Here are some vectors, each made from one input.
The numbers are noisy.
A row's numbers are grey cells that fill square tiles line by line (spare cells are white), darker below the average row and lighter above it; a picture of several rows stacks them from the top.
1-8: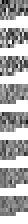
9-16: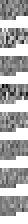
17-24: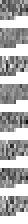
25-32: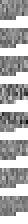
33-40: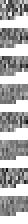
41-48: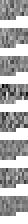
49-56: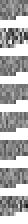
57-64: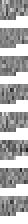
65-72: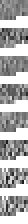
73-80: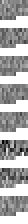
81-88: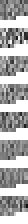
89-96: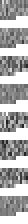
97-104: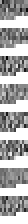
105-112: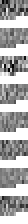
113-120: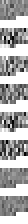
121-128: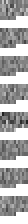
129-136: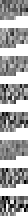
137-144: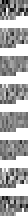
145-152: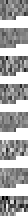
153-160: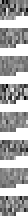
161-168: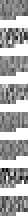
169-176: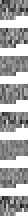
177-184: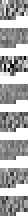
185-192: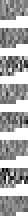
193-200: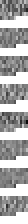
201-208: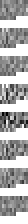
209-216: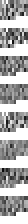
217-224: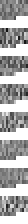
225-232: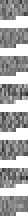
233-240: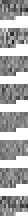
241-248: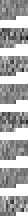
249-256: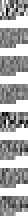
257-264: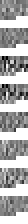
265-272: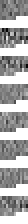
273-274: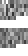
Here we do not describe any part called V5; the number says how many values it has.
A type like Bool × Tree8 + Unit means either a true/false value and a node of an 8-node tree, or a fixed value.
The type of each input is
List2(Circle6 × (Line6 + V5)).
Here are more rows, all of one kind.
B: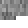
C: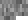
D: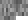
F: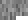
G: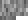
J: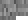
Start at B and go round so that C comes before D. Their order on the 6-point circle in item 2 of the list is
B, C, D, F, J, G.
